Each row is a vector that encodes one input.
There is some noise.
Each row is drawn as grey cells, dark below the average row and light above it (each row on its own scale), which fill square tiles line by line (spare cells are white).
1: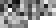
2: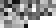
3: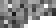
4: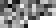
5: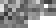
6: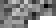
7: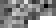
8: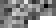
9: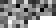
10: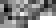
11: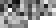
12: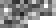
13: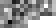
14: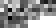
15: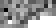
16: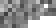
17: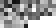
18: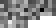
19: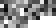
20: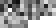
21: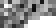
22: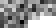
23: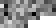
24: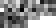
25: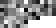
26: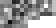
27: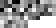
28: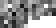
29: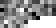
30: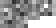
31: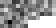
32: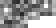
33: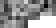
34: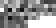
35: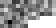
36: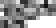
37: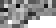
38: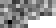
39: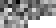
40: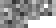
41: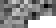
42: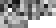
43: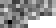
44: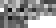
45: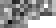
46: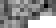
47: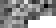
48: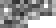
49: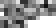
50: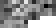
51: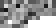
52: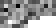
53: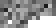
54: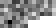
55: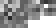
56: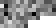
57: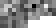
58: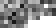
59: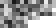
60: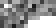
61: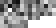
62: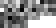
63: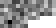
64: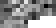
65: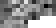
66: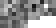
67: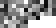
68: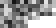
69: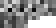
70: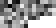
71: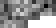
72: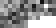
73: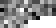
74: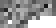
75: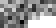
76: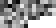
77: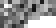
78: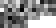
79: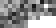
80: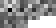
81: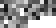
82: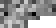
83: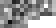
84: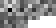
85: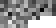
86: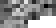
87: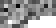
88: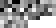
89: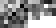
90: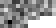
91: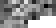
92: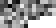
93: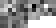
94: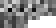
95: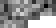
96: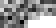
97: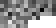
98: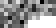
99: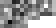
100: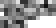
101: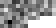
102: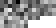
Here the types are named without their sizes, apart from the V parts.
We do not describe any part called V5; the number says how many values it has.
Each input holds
a list of items, each a true/false value and a value of V5.
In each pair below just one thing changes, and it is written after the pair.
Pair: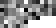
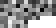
the value of V5 in item 1 of the list
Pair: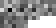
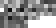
the true/false value in item 2 of the list
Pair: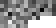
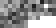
the true/false value in item 1 of the list
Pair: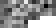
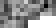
the true/false value in item 2 of the list
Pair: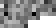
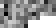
the value of V5 in item 2 of the list
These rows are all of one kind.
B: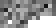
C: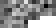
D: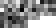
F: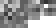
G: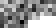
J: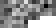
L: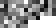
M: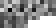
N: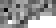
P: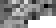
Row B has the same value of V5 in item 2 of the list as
D, M and P.
